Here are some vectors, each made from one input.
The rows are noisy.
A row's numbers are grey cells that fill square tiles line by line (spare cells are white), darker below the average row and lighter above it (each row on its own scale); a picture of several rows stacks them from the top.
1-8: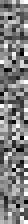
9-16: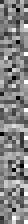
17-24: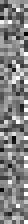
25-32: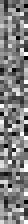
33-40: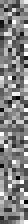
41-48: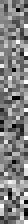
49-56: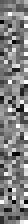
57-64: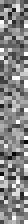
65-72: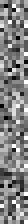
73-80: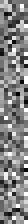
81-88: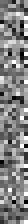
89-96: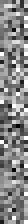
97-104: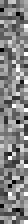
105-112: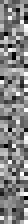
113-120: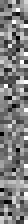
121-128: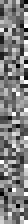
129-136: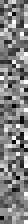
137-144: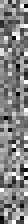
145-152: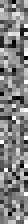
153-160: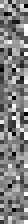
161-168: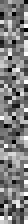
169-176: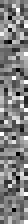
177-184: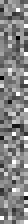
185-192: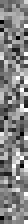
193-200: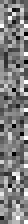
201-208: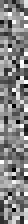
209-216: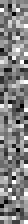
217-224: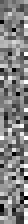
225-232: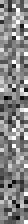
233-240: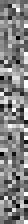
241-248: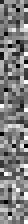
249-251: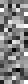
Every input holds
either a point on a 7-point line, a node of an 11-node tree and a true/false value, or a point on a 9-point line.
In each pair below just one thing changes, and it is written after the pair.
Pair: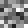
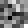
the place on the 7-point line
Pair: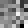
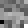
the node of the tree
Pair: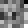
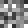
the place on the 7-point line
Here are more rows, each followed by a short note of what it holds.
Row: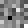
a point on a 7-point line, a node of an 11-node tree and a true/false value
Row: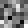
a point on a 7-point line, a node of an 11-node tree and a true/false value
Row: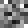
a point on a 9-point line
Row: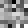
a point on a 7-point line, a node of an 11-node tree and a true/false value
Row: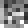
a point on a 9-point line
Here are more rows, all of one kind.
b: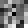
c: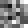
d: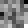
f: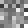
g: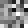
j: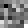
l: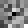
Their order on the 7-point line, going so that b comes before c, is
f, b, d, j, l, g, c.
